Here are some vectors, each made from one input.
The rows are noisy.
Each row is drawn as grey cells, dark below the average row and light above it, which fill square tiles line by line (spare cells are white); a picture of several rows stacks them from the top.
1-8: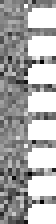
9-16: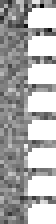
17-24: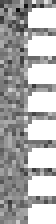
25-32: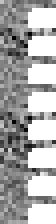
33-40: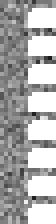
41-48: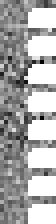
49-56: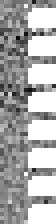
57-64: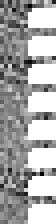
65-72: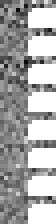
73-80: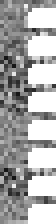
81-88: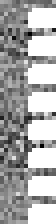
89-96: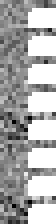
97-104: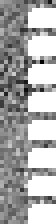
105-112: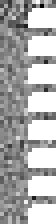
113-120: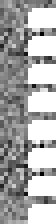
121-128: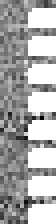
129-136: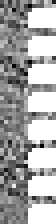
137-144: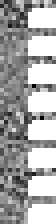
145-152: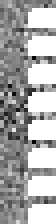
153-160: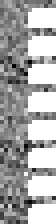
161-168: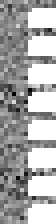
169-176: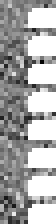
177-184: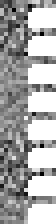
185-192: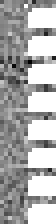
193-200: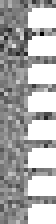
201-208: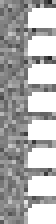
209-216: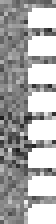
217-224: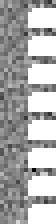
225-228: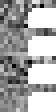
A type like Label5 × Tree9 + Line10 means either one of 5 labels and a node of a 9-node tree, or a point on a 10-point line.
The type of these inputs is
Bool × Tree8 + Label4 × (Label4 + Tree9).
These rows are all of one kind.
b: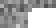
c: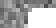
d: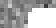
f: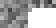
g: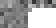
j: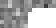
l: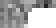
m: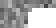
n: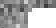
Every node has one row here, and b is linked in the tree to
d, f, j and n.
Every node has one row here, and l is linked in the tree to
n.
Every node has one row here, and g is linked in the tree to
j.
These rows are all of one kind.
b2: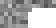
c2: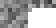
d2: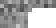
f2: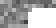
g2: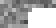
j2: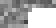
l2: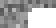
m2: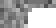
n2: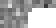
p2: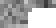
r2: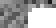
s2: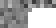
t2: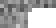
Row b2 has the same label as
f2, g2, j2 and p2.
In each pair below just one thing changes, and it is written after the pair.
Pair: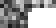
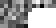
the node of the tree
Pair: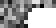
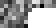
the true/false value
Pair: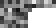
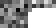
the true/false value
